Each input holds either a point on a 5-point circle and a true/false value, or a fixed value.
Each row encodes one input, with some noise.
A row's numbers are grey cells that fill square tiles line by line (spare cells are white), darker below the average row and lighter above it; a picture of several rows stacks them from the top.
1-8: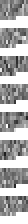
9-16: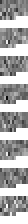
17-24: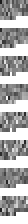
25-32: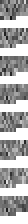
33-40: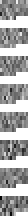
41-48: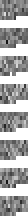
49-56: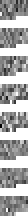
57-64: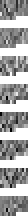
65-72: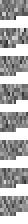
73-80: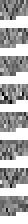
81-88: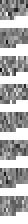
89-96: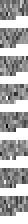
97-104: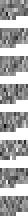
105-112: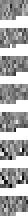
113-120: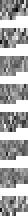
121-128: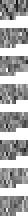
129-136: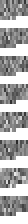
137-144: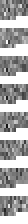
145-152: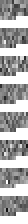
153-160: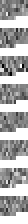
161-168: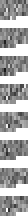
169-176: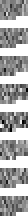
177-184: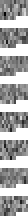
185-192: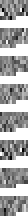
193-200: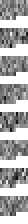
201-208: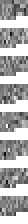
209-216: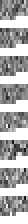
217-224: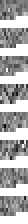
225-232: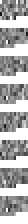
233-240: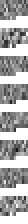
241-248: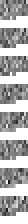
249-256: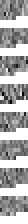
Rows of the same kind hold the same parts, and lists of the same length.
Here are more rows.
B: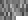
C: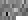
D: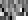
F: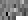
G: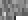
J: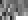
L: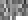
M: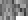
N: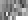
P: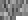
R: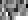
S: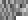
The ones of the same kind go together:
B, C, F, G, J, L, M, N, P, R, S
D

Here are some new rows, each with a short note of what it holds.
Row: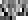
a fixed value
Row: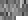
a point on a 5-point circle and a true/false value
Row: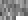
a point on a 5-point circle and a true/false value
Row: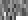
a point on a 5-point circle and a true/false value
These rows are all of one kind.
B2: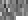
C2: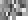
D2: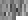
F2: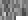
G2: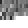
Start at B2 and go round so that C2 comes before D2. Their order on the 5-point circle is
B2, G2, C2, D2, F2.
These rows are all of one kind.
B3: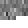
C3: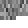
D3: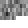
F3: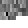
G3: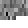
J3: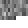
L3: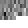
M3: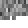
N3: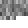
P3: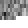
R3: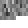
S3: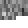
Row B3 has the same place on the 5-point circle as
D3, F3, G3 and R3.
